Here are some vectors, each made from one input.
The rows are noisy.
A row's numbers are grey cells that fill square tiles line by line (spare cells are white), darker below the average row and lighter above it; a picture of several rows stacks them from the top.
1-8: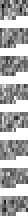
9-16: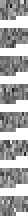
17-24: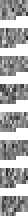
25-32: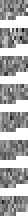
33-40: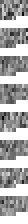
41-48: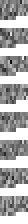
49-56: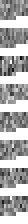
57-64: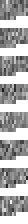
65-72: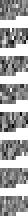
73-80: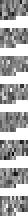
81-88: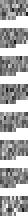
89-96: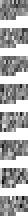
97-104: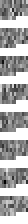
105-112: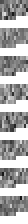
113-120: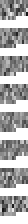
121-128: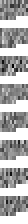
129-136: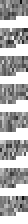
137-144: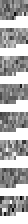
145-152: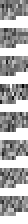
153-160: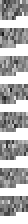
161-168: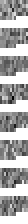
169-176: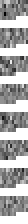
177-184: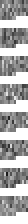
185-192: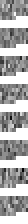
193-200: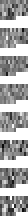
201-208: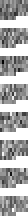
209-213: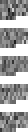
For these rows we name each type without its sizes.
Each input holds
a point on a line, together with a list of items, each either a point on a circle, or a point on a line.
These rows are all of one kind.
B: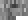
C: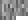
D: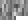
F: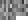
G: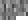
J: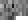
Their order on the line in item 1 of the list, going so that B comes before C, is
B, D, F, C, G, J.
